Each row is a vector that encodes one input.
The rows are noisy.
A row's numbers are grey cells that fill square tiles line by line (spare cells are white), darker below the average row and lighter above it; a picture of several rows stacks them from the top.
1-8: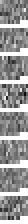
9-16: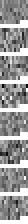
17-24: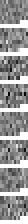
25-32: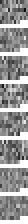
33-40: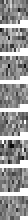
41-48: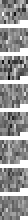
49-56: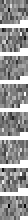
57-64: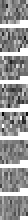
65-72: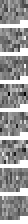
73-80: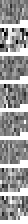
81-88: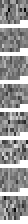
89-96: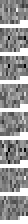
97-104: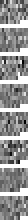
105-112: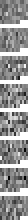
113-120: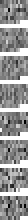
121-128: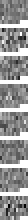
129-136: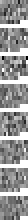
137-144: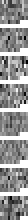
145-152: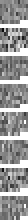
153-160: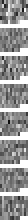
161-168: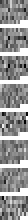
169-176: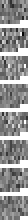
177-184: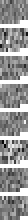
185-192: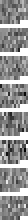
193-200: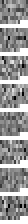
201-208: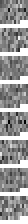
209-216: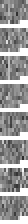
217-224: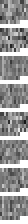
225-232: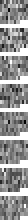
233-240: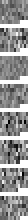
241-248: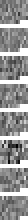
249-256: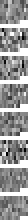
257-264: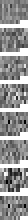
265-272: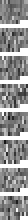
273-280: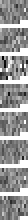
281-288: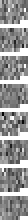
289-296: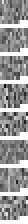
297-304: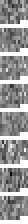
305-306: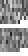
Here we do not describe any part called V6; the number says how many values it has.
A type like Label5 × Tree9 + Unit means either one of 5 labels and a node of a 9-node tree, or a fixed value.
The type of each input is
Bool × V6 + List2(Line3 × Line4 + Line7).
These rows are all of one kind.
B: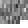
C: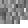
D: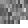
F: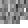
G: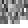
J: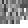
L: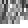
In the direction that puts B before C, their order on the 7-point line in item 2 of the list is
G, L, J, D, F, B, C.
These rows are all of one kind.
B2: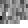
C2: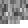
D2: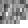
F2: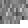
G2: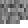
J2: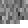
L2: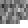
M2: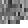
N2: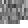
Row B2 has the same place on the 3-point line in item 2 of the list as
G2 and N2.
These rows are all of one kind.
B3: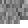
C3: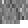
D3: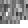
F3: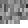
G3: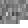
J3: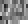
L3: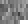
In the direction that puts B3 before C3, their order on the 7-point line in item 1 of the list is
B3, C3, G3, D3, L3, F3, J3.
